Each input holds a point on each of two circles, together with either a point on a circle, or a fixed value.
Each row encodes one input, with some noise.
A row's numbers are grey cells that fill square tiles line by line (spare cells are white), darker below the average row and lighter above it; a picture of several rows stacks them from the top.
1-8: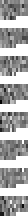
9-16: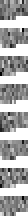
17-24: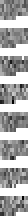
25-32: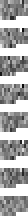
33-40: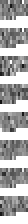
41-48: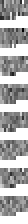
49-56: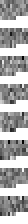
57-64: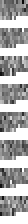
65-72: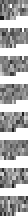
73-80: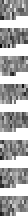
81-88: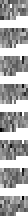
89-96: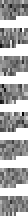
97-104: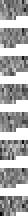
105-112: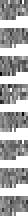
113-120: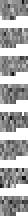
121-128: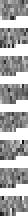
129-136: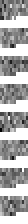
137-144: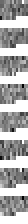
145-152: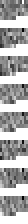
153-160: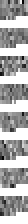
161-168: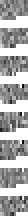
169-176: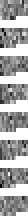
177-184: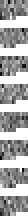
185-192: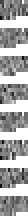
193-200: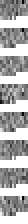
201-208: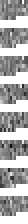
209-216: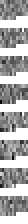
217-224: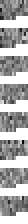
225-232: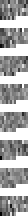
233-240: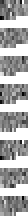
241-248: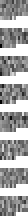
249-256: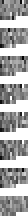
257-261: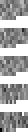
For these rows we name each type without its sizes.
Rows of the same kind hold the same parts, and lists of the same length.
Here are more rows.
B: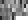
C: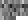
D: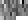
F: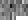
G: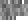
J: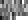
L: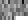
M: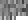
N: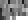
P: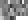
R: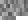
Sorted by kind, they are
B, J, L, N
C, D, F, G, M, P, R

